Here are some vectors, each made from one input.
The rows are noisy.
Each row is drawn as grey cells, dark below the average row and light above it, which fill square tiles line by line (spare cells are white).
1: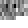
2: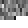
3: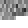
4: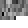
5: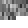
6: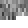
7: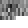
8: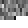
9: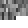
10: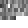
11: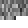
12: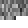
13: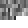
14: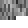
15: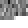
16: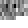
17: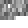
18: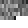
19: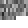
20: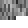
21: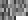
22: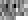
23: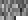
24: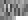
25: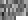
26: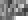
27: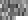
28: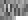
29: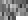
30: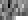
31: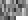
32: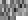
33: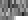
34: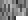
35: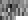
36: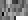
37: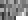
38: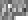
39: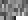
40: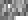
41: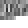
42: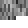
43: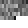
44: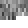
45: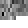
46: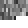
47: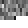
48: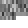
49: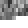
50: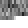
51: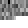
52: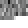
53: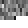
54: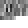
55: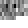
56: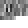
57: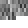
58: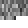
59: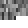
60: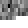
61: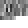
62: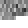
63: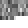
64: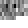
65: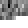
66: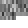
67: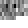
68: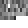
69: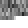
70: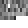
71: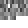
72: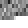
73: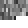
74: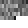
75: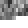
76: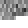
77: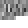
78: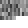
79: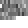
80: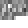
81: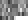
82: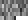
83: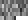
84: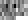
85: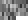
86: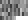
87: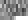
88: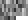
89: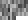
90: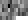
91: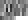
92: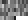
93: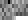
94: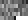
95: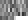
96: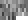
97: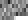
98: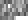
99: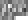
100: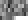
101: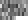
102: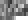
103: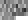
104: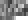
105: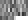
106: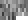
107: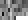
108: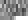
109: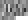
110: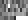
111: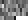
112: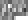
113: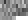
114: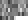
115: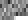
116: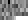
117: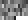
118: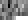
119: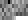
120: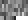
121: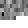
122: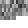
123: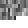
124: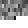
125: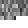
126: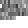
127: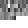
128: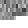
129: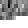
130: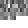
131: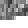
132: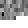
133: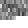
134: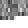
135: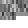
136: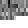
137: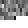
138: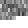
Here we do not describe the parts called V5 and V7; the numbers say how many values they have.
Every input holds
either a fixed value, or two labels (each one of 6), or a value of V5 and a value of V7.
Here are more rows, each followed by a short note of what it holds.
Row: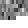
two labels (each one of 6)
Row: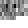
a fixed value
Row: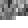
a value of V5 and a value of V7
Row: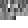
two labels (each one of 6)
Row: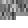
two labels (each one of 6)
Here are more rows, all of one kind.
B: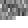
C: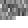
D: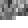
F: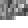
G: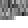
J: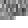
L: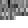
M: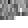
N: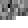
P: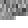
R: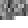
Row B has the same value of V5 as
C, J and P.
